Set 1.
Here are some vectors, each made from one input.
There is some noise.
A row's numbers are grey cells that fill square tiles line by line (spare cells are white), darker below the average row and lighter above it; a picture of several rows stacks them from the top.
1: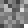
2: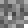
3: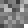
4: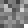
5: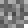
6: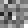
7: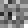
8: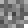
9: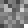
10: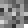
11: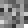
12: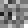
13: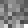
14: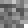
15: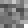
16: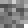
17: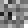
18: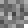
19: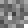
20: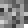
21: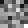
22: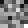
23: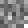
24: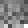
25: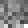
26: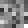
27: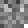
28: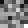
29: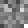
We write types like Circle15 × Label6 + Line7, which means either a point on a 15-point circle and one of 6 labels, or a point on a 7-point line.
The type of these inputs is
Tree7.
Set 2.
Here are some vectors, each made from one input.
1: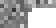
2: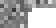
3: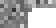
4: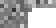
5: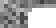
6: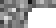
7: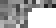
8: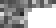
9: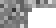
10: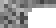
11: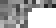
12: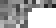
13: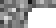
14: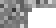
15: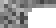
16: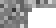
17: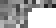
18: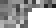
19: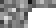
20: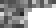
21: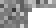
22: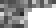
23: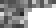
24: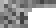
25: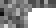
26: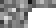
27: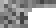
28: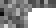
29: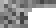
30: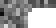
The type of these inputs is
Label6.
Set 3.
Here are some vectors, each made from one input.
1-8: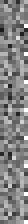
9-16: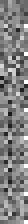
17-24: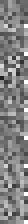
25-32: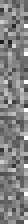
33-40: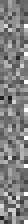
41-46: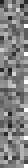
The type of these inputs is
Tree10.
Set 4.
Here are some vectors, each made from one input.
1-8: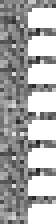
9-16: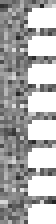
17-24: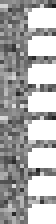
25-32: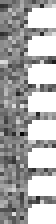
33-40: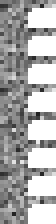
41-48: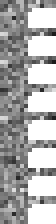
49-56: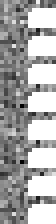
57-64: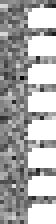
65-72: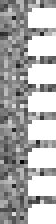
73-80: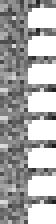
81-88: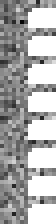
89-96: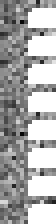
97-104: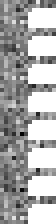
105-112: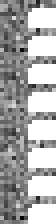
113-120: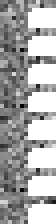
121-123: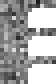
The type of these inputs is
Bool × Bool × Bool.
